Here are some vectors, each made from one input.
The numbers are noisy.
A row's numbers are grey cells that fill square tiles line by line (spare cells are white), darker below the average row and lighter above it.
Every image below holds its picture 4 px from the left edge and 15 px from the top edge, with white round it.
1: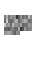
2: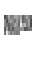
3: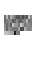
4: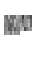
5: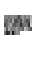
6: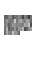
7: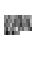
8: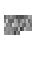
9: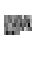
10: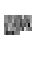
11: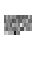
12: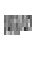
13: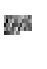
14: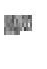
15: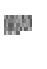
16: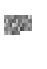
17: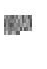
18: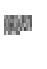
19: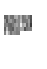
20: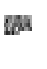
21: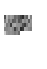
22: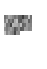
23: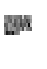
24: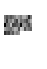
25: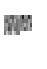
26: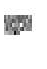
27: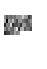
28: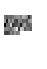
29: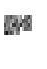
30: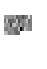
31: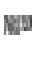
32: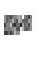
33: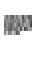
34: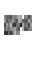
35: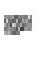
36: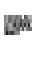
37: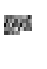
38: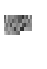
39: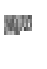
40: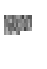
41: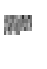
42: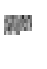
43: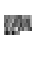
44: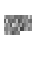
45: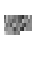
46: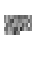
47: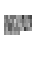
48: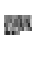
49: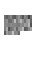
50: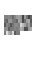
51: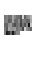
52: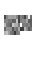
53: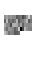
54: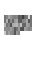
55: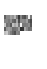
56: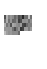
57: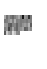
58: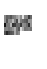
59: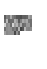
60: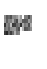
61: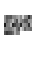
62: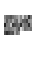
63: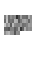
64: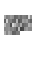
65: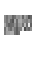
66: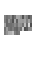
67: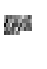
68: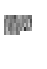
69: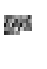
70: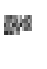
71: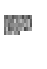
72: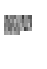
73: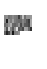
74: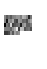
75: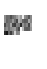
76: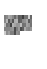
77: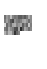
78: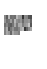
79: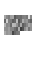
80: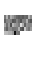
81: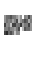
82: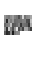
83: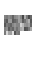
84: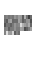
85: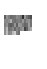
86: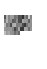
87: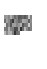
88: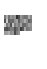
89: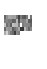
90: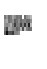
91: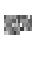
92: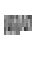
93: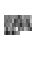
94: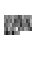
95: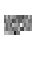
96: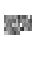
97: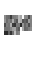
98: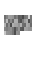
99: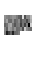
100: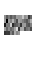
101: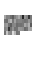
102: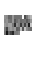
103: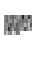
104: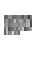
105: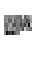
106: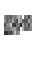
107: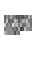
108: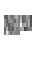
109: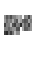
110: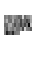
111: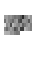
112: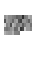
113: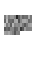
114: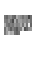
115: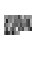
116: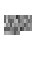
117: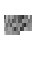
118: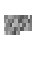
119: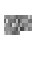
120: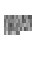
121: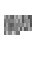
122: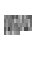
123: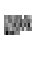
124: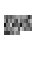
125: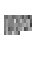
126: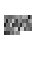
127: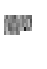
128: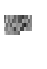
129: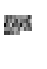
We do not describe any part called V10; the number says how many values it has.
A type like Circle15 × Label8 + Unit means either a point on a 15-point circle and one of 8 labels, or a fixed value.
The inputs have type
Bool × (Line6 + V10).
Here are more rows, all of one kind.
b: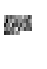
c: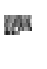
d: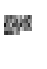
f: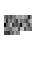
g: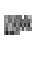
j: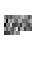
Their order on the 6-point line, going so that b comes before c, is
j, b, c, f, d, g.
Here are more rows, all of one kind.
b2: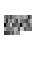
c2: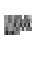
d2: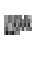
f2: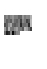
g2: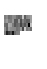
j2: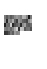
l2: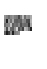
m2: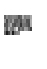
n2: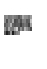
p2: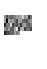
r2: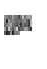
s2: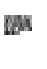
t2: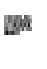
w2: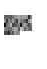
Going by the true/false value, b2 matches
j2, p2 and w2.
